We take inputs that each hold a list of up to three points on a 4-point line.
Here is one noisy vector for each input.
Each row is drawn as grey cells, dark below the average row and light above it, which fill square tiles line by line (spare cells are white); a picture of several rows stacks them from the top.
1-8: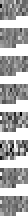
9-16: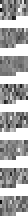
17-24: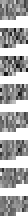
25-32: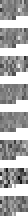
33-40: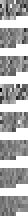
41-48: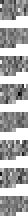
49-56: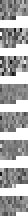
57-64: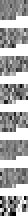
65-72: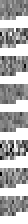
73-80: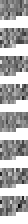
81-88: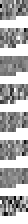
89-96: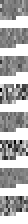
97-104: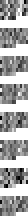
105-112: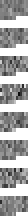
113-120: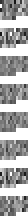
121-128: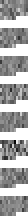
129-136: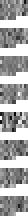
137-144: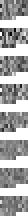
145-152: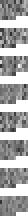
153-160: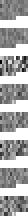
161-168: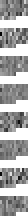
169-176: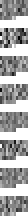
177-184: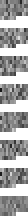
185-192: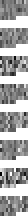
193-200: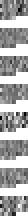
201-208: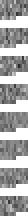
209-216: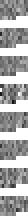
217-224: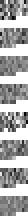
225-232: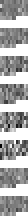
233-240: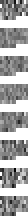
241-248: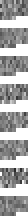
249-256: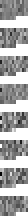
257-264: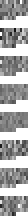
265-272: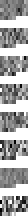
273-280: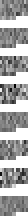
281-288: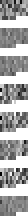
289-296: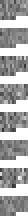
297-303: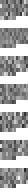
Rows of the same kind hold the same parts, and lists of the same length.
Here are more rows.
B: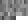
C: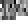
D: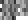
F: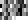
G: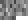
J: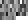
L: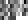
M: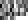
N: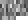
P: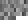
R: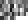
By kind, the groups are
B, F, G, J, P
C, L
D, N
M, R

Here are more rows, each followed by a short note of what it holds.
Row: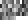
a list of two items
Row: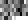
a list of two items
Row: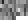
a list of one item
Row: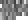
a list of one item
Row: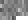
a list of one item
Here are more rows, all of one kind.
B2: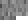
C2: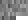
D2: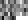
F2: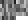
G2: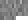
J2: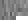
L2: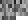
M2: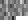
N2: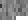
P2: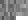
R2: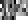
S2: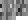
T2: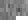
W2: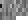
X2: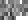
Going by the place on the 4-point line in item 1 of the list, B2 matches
C2, L2, N2 and W2.
